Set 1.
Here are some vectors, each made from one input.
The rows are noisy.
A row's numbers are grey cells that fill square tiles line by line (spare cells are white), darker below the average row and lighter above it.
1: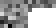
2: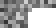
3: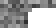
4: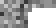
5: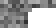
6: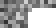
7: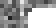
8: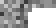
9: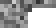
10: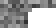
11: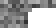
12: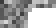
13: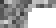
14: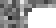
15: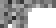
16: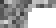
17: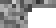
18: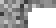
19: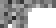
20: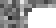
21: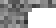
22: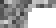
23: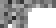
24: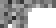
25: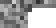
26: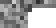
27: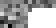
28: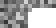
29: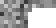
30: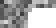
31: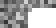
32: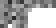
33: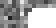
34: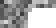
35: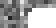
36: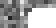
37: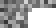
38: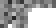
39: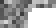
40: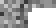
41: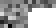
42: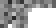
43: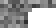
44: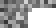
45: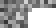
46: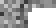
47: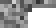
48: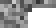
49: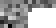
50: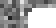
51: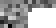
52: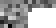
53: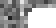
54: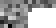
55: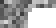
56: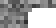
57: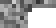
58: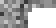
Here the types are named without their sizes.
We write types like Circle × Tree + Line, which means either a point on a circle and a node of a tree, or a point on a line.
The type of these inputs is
Label.
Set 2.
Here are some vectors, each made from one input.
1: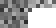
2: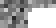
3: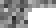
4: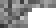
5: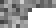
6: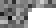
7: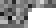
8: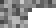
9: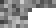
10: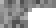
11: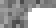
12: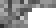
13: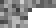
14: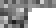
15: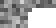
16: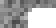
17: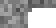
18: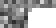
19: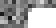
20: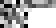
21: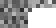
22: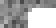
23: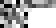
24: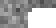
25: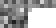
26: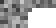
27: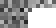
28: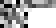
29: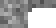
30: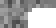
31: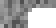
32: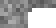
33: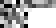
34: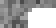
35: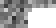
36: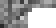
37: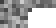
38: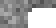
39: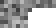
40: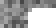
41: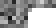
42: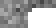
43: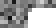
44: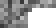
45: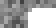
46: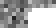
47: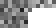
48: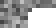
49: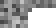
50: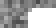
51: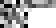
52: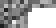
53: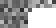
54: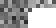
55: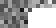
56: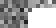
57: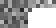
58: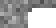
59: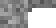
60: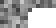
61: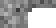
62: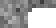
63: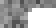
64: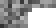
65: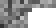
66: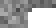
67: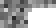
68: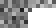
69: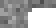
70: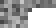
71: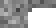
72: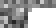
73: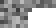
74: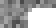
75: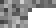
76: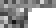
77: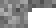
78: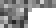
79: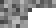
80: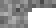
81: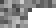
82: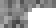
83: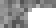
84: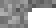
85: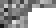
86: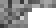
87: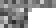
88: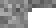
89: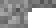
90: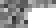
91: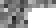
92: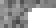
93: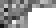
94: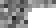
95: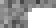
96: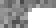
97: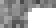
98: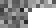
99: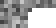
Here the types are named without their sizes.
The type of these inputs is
Tree + Unit.
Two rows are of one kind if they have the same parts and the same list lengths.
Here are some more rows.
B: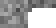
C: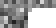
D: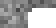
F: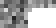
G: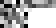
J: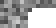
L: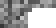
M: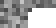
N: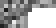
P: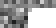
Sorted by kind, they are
B, C, D, F, J, L, M, N, P
G

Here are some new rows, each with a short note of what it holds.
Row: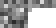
a node of a tree
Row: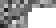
a node of a tree
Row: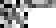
a fixed value
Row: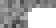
a node of a tree
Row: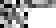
a fixed value
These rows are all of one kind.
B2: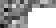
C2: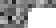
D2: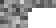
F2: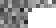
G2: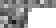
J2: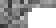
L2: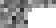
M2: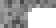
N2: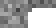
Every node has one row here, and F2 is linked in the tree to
L2.
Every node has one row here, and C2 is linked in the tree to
G2.
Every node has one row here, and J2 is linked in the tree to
B2 and M2.
